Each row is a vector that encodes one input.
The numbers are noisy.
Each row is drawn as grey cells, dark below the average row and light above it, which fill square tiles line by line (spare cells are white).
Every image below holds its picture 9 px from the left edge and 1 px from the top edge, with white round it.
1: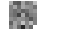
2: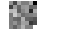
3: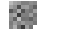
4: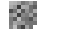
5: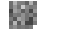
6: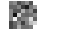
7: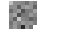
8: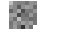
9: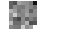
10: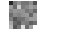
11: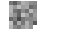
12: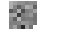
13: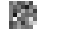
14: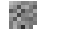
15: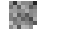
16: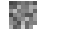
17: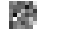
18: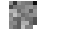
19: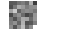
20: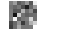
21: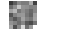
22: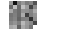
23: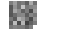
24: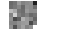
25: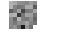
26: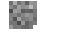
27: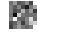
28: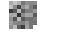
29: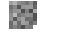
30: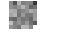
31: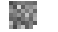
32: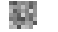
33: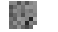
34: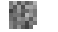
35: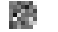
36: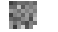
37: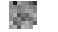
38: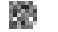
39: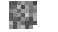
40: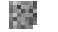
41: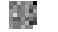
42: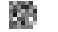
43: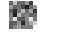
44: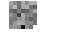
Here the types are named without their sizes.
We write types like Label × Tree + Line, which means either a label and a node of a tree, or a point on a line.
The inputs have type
List(Line).
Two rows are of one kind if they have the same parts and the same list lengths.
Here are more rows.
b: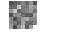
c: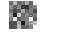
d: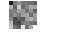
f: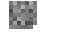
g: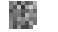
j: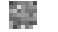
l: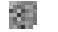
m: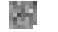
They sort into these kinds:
b, d, j, m
c
f, g, l

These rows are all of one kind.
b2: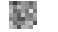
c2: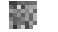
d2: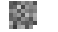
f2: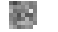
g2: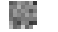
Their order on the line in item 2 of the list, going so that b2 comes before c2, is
g2, d2, b2, c2, f2.
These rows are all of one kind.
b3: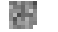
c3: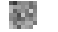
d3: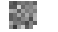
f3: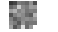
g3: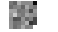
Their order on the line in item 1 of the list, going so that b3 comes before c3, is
d3, f3, g3, b3, c3.
